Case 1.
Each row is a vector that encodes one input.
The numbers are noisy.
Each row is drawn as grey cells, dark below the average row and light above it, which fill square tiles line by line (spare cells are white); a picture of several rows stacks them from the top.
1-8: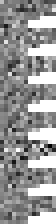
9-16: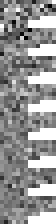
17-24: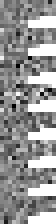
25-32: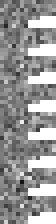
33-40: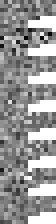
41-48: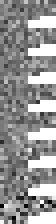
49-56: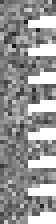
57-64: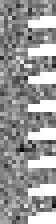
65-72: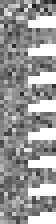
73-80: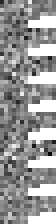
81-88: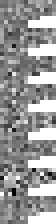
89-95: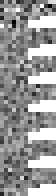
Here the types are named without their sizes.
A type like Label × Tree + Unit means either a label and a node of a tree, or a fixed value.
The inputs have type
List(Line).
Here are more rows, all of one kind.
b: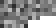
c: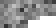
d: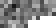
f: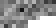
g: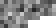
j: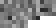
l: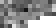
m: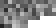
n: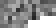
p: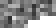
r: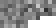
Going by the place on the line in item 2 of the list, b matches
g and j.
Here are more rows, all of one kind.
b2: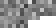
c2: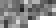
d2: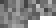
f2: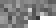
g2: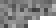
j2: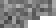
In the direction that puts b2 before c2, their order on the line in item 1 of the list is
j2, f2, d2, b2, g2, c2.
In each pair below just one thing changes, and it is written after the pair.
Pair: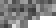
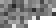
the place on the line in item 2 of the list
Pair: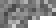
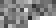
the place on the line in item 2 of the list
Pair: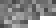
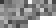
the place on the line in item 2 of the list
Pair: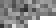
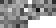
the place on the line in item 2 of the list
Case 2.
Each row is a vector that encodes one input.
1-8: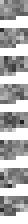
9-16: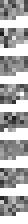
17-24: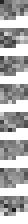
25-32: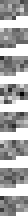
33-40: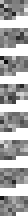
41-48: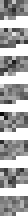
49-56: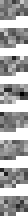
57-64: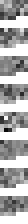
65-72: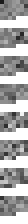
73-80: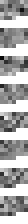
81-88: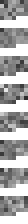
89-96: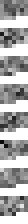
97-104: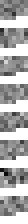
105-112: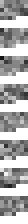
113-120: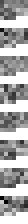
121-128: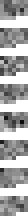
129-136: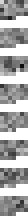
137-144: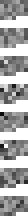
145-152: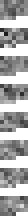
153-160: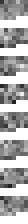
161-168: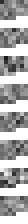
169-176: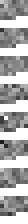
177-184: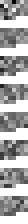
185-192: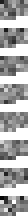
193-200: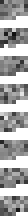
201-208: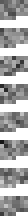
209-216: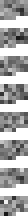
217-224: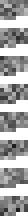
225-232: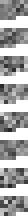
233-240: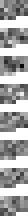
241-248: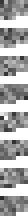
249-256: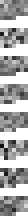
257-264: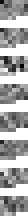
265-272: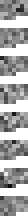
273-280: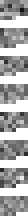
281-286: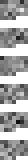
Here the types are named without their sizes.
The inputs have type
Label + Line.
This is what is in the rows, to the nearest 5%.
About 40% of them hold a label. The rest hold a point on a line.
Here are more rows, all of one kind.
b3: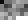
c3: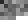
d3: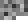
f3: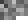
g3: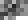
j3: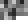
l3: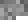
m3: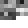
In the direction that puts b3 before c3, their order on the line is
d3, l3, b3, f3, c3, m3, j3, g3.
